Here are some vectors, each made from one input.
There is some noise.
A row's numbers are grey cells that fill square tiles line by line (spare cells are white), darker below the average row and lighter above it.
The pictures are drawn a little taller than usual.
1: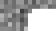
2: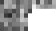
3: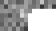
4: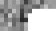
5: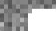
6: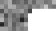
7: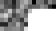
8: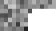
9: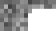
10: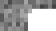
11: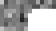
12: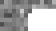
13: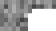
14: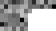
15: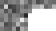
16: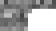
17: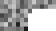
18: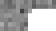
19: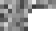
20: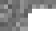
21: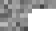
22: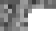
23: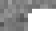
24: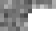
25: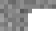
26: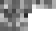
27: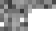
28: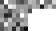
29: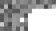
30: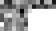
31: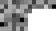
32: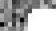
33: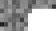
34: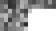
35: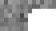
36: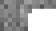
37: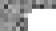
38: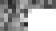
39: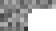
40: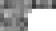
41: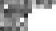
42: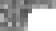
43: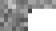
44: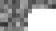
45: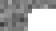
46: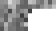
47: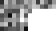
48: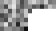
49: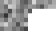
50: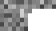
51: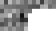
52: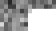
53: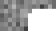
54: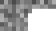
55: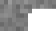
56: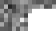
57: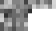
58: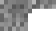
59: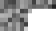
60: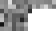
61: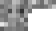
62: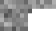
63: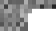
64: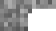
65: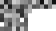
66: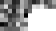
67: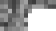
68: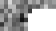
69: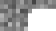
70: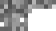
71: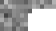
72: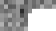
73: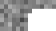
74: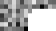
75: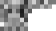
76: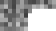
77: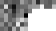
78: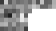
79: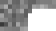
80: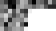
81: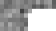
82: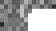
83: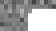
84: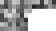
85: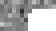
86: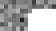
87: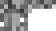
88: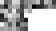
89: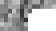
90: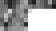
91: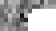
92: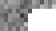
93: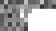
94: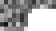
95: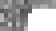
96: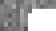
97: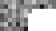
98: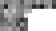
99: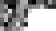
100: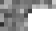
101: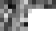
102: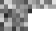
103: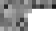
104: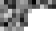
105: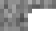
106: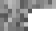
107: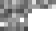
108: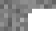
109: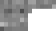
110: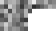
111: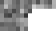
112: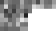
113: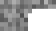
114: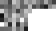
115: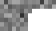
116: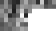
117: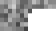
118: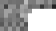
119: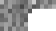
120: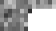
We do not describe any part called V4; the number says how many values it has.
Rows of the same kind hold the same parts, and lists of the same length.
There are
3 kinds of row.
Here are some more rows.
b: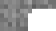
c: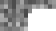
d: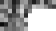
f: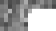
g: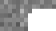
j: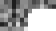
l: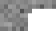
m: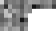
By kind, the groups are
b, d, f, g
c, l
j, m

